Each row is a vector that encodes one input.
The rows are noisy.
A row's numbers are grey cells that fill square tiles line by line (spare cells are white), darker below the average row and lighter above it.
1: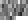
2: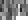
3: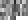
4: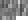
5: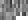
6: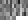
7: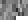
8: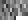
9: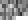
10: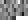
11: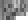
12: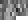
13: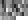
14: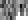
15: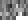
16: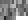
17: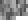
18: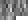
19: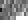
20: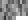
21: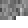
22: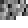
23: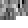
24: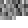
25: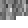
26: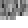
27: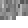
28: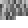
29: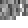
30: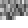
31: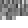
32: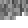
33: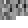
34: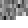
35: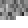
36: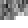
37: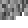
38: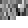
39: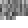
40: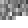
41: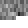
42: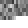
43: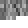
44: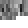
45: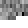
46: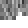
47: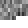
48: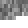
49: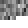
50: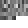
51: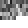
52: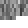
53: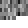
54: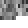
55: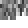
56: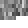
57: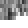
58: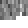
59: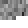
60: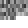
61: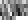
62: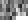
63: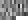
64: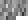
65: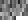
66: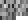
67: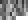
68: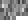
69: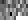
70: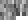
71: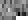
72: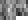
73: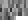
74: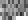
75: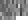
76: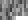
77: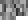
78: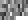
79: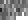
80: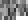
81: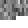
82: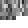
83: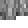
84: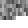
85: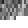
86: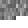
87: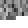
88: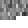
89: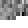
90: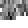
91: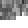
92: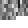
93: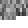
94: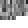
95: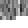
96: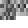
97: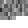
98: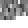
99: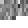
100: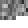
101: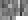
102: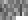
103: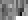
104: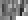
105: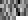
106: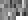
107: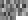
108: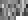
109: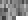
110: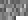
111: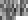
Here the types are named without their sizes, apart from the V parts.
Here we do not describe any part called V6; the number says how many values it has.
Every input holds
a point on a line, together with either a point on a line, or a value of V6.
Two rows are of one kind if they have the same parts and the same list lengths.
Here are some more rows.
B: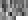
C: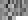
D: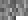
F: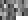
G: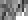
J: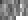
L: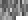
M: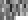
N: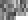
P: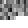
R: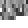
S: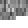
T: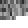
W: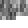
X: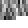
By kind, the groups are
B, D, F, J, L, R, S, T
C, G, M, N, P, W, X

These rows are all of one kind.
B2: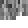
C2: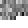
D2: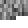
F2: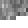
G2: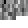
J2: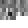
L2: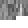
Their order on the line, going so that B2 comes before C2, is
B2, L2, F2, D2, G2, J2, C2.
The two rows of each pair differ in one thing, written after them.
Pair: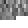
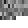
the value of V6
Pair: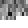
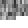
the value of V6
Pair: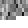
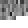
the place on the line
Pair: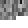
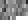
the place on the line
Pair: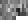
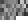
the value of V6
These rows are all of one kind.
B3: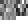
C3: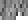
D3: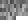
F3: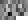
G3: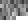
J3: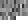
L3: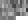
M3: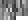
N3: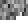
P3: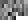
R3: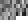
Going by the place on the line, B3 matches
N3 and R3.
